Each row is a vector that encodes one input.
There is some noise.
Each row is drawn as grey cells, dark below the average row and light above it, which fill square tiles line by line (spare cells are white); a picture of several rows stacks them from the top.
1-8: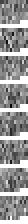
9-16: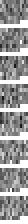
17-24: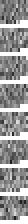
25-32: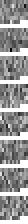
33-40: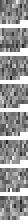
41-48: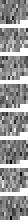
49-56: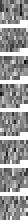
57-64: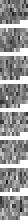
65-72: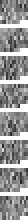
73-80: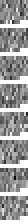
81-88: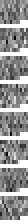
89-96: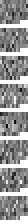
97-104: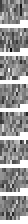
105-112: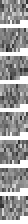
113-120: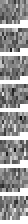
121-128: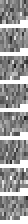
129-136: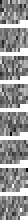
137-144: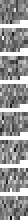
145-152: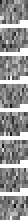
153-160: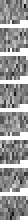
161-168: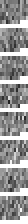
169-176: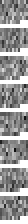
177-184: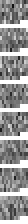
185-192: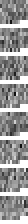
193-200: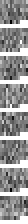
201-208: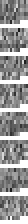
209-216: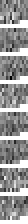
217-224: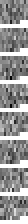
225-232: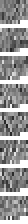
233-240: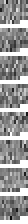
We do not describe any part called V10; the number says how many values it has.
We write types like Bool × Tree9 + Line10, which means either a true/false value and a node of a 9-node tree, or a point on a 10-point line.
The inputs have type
Circle9 × Circle9 × Label8 × (Line7 + V10).
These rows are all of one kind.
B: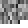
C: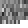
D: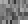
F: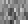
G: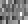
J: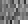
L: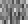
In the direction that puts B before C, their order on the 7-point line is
B, C, G, J, D, F, L.
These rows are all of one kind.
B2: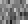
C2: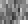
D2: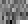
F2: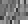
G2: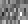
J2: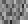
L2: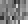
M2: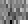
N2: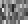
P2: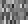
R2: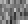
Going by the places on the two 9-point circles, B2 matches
J2 and P2.
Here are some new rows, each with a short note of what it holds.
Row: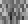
a point on each of two 9-point circles, one of 8 labels and a point on a 7-point line
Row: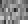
a point on each of two 9-point circles, one of 8 labels and a value of V10
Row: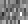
a point on each of two 9-point circles, one of 8 labels and a point on a 7-point line
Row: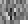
a point on each of two 9-point circles, one of 8 labels and a point on a 7-point line
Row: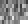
a point on each of two 9-point circles, one of 8 labels and a value of V10
